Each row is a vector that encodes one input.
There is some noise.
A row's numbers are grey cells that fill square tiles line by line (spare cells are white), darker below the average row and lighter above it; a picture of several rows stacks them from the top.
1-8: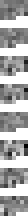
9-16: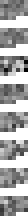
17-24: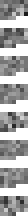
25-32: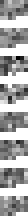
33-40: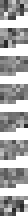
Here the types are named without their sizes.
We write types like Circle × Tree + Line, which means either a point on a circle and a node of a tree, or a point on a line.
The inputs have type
Line.
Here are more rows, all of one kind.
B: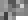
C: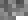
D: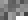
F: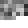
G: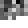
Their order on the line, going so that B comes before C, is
B, D, C, F, G.
